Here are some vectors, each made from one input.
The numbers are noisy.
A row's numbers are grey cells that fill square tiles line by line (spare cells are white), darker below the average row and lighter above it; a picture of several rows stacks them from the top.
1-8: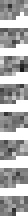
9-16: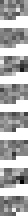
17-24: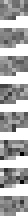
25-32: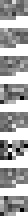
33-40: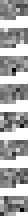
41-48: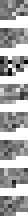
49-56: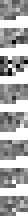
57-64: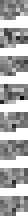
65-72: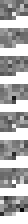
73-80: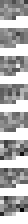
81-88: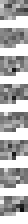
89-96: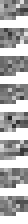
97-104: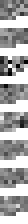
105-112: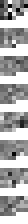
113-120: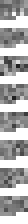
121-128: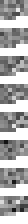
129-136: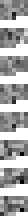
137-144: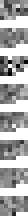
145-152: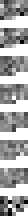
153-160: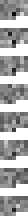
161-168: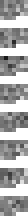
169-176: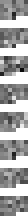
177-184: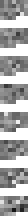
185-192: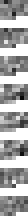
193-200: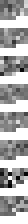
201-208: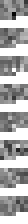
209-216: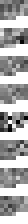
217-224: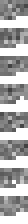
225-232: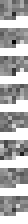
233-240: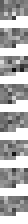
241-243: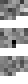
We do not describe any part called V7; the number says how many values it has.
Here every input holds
a list of up to three items, each a true/false value and a value of V7.
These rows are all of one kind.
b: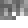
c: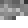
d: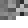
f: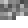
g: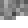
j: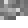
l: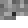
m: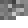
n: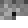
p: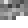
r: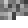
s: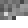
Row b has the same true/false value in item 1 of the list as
c, j, m and p.
